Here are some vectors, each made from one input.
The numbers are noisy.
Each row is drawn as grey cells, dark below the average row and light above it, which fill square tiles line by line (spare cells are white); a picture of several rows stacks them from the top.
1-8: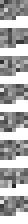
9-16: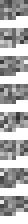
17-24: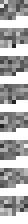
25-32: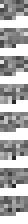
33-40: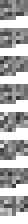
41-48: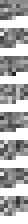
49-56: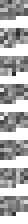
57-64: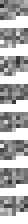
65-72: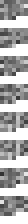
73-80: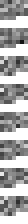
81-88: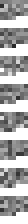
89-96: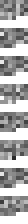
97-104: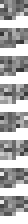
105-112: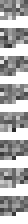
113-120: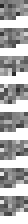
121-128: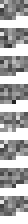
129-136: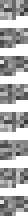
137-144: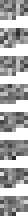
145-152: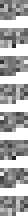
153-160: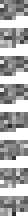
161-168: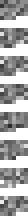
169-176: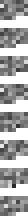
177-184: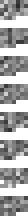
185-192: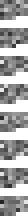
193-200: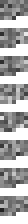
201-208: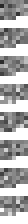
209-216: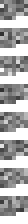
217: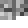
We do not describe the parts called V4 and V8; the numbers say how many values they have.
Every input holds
either a point on a 6-point circle, a true/false value and a value of V8, or a point on a 7-point line, or a value of V4.
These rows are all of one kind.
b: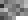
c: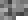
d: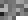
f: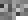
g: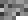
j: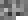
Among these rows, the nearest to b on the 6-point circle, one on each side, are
d and g.
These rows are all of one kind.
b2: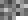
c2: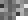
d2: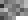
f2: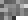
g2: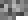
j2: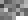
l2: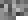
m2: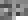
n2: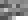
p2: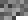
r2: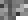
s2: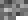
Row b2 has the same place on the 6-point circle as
j2, l2 and r2.
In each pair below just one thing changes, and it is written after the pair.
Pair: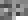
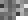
the value of V8
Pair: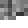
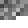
the value of V8
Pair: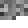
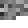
the place on the 6-point circle
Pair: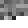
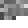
the true/false value
